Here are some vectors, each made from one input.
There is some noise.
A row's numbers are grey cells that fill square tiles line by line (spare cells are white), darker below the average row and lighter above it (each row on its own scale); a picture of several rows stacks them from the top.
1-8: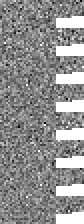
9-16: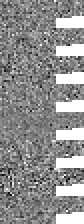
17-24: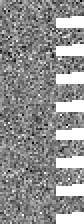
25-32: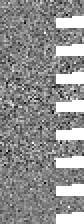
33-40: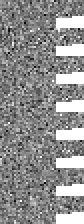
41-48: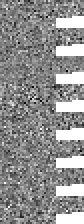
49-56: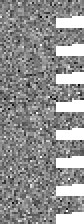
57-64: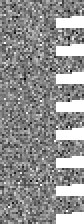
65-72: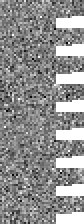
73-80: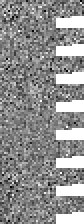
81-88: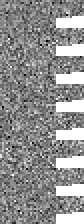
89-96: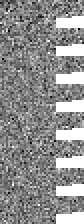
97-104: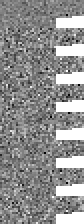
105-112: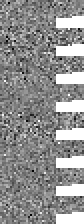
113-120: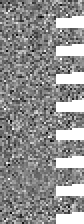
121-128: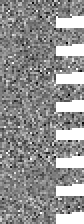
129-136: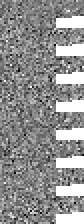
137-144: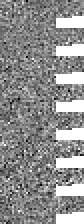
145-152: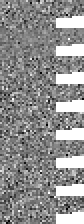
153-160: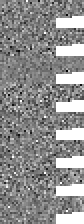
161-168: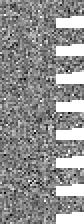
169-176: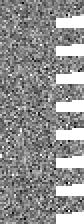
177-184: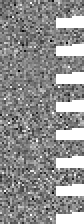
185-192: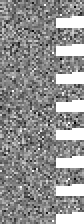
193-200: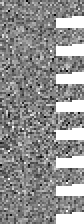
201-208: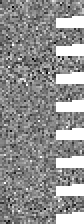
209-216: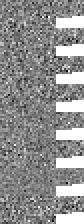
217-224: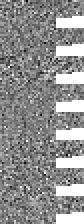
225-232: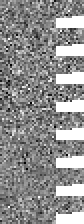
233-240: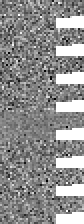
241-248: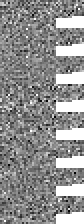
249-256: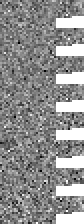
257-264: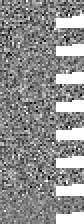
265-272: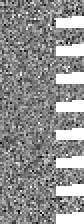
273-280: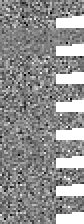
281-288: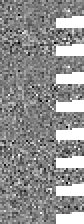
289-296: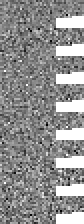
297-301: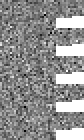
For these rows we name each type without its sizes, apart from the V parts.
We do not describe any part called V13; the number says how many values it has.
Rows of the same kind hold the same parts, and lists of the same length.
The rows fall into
2 kinds.
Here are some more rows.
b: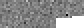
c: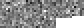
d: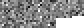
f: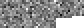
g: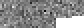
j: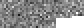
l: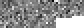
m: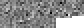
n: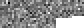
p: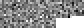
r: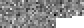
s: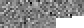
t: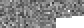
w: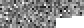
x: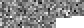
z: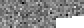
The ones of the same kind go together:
b, c, d, g, j, m, r, s, t, w, x
f, l, n, p, z

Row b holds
a node of a tree and a value of V13.
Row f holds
a point on a line and a node of a tree.
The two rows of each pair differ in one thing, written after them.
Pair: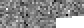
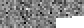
the value of V13
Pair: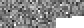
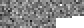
the node of the tree
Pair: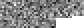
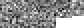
the value of V13
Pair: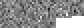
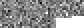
the value of V13
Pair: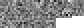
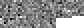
the node of the tree
